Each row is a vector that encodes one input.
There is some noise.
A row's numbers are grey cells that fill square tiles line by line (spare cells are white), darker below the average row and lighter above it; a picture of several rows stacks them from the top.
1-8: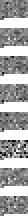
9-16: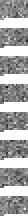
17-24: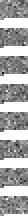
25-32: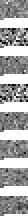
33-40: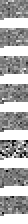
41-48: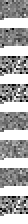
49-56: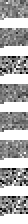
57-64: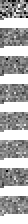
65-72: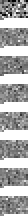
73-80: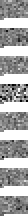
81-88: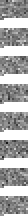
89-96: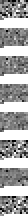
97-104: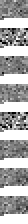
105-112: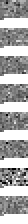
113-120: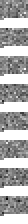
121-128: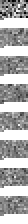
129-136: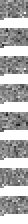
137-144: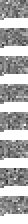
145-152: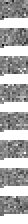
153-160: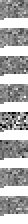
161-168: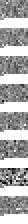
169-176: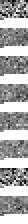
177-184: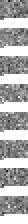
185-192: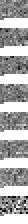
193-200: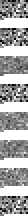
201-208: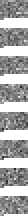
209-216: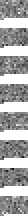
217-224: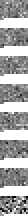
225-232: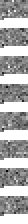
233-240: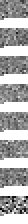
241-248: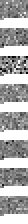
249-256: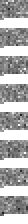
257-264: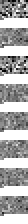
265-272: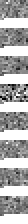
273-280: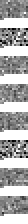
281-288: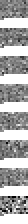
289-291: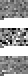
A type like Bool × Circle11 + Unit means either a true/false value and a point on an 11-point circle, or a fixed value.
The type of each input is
Bool × Label4 + Line11 × Line11 × (Line11 + Tree12).
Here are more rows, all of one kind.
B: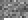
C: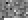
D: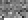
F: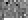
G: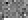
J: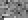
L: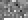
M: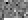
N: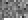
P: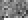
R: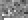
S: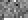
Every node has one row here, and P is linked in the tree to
B and S.
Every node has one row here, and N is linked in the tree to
D and G.
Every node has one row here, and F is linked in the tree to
G, M and S.
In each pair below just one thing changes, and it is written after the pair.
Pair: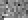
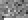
the node of the tree
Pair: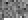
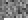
the place on one of the two 11-point lines
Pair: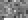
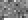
the place on one of the two 11-point lines
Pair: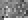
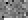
the node of the tree
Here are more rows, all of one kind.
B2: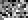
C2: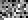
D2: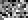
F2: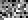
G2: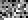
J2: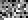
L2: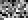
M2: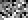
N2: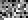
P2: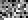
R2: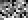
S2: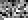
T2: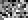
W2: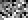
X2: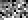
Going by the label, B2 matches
D2, M2, T2 and W2.
